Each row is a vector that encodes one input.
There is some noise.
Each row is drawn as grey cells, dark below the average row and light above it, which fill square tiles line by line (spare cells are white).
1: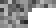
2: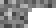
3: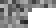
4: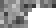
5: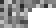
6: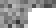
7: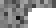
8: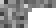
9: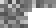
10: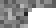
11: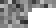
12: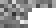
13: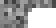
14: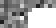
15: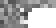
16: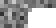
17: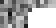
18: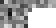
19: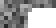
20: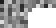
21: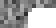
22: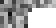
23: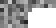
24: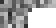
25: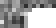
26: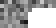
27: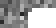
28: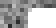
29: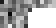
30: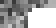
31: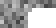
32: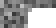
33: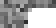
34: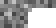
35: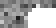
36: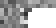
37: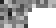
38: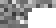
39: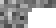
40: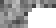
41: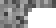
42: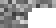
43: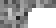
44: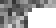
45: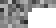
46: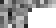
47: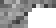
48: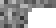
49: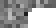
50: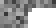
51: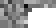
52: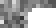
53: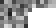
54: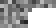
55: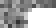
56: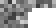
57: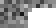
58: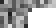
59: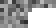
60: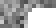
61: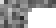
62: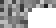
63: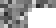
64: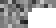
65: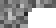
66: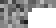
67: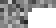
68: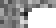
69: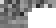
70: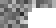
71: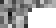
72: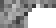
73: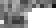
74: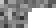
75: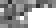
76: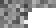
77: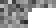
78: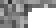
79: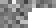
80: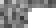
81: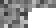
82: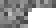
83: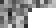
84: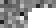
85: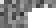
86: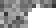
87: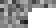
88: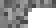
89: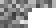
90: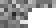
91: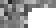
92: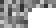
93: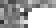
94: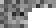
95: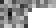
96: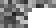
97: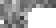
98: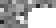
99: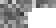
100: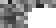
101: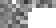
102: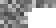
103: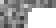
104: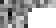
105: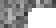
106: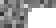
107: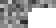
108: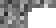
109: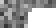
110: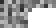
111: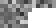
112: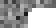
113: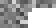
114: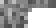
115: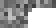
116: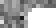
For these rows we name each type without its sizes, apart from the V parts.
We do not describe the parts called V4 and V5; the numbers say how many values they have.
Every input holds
a value of V5, together with either a point on a circle, a true/false value and a value of V4, or a fixed value.
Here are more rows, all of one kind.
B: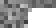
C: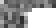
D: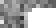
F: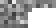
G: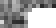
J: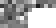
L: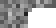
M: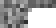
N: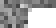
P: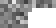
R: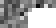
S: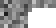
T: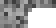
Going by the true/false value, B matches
L, N and P.
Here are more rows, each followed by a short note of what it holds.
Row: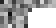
a value of V5
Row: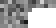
a value of V5
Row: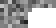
a value of V5
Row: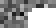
a point on a circle, a true/false value, a value of V4 and a value of V5
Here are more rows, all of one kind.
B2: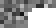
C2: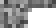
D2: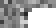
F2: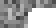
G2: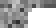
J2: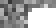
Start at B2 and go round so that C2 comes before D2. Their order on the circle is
B2, G2, C2, F2, J2, D2.
